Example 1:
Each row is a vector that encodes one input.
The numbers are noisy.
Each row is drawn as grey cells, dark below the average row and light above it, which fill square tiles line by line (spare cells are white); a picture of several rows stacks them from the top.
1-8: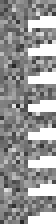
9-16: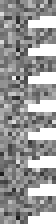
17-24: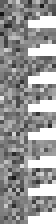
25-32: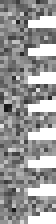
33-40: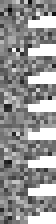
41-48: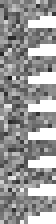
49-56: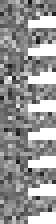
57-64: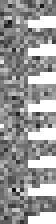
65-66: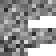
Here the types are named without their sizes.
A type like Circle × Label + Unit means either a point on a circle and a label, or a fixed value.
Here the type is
Bool × Bool × Bool × Bool.
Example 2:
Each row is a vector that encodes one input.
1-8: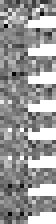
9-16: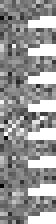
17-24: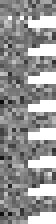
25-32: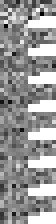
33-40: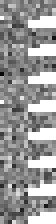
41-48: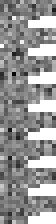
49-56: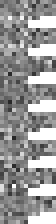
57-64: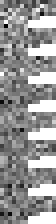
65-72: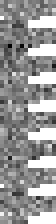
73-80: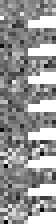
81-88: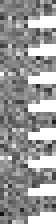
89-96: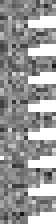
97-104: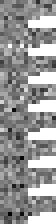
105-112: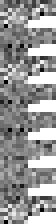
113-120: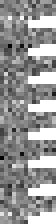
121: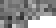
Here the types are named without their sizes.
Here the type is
Bool × Bool × Bool × Bool + Unit.
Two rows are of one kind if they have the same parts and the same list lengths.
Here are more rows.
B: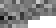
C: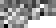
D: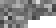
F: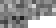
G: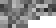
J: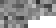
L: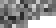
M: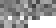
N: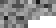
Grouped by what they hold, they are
B, D, F, G, J, L, M, N
C

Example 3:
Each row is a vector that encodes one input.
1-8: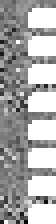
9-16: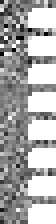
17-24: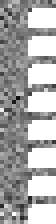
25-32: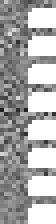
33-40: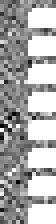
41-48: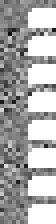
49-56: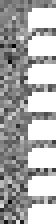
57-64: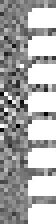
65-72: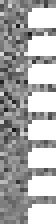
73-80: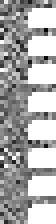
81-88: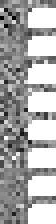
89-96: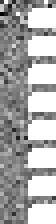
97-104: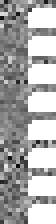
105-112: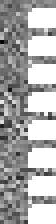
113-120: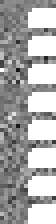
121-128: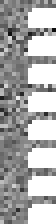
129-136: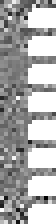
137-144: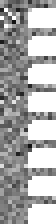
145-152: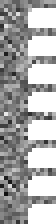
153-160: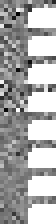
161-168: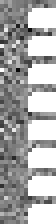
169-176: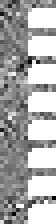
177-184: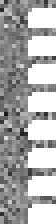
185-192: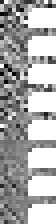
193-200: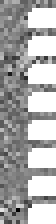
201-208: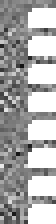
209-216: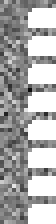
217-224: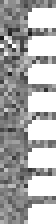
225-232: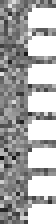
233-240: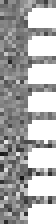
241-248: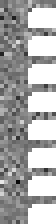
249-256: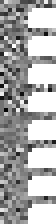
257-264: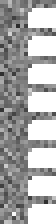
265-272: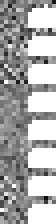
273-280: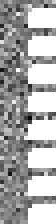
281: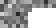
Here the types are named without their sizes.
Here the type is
Line.
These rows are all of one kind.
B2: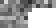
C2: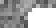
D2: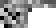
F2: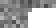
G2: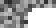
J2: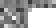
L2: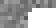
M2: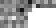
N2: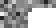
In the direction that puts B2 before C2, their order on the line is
F2, B2, L2, J2, M2, D2, N2, G2, C2.
